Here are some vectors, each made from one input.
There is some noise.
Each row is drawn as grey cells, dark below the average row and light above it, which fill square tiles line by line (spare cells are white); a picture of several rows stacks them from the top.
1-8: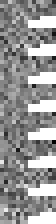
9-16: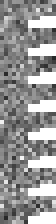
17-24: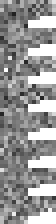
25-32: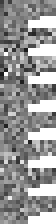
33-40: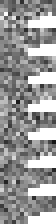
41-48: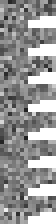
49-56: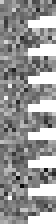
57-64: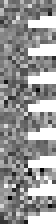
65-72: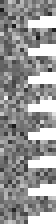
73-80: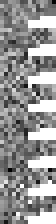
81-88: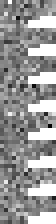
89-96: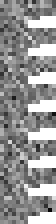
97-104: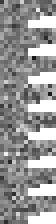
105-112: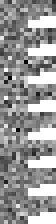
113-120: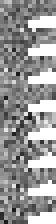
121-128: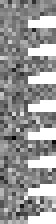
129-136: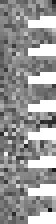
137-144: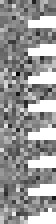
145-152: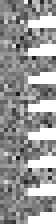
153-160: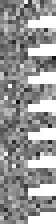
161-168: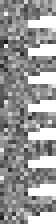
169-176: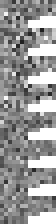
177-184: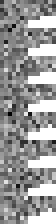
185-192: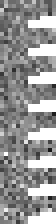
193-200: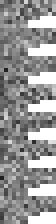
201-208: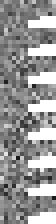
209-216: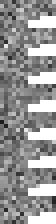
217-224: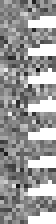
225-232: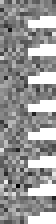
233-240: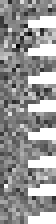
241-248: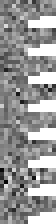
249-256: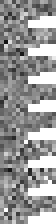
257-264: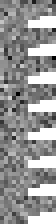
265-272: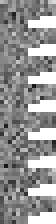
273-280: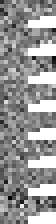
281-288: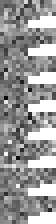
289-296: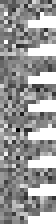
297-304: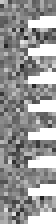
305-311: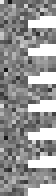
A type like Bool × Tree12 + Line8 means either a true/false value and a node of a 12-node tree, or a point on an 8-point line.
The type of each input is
(Bool × Circle9 + Unit) × (Circle13 + Unit).
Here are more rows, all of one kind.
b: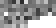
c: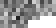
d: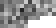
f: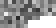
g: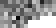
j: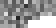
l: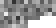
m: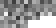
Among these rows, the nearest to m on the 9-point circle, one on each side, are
b and l.
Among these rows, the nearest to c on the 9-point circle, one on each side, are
j and l.
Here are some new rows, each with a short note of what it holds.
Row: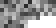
a fixed value
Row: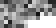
a fixed value
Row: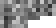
a point on a 13-point circle
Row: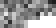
a fixed value
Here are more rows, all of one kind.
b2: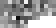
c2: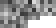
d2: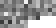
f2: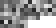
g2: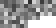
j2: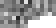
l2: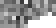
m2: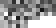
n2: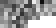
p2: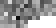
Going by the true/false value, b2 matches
g2, m2, n2 and p2.
